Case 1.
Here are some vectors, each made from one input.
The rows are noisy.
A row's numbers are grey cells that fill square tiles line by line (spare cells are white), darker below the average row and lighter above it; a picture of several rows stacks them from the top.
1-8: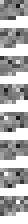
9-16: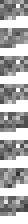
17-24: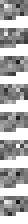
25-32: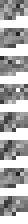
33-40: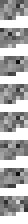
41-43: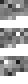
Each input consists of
one of 5 labels and a true/false value.
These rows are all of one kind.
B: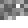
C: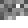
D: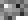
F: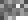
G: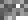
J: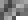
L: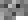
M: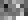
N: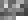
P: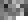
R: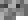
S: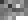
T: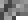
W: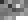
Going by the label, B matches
C, F and G.
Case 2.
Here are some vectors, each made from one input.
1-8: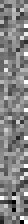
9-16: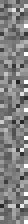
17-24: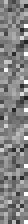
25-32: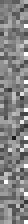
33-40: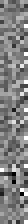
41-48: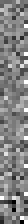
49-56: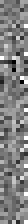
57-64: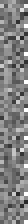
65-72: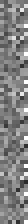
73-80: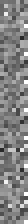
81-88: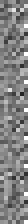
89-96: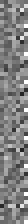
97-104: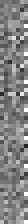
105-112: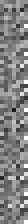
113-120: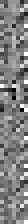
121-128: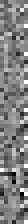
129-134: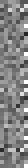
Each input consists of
a list of up to two points on a 10-point line.
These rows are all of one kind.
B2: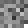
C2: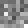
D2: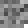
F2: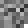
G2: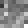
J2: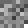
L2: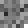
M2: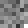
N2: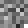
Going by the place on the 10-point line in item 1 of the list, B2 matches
F2 and N2.
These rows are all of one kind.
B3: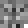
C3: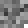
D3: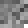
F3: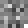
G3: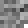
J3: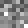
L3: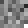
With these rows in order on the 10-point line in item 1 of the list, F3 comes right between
B3 and J3.
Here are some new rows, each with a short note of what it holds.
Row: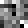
the empty list
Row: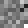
a list of two items
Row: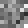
a list of one item
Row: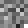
a list of two items
